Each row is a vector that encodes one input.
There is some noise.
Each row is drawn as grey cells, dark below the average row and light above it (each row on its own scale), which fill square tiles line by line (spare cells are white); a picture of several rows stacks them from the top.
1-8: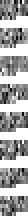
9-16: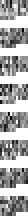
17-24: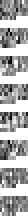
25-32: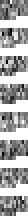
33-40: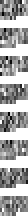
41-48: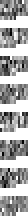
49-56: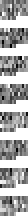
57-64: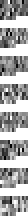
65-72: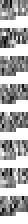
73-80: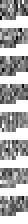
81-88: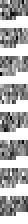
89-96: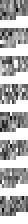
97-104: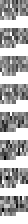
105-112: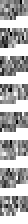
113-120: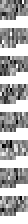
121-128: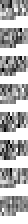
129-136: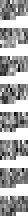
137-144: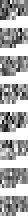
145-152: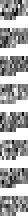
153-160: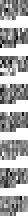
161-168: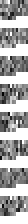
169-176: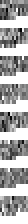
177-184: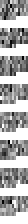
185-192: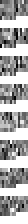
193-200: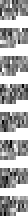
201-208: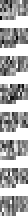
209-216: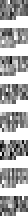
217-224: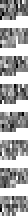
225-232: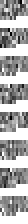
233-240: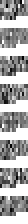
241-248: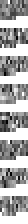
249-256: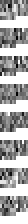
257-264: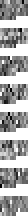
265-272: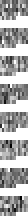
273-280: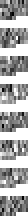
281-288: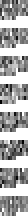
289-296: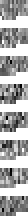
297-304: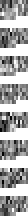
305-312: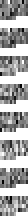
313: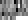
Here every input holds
one of 5 labels, a point on a 12-point line and a true/false value.
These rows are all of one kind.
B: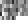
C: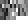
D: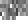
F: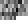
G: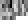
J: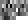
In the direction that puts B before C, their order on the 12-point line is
B, J, C, F, D, G.
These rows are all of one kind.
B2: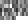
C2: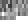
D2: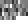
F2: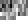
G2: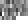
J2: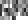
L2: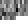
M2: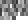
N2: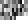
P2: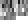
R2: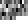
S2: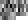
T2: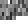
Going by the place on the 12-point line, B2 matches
L2 and R2.
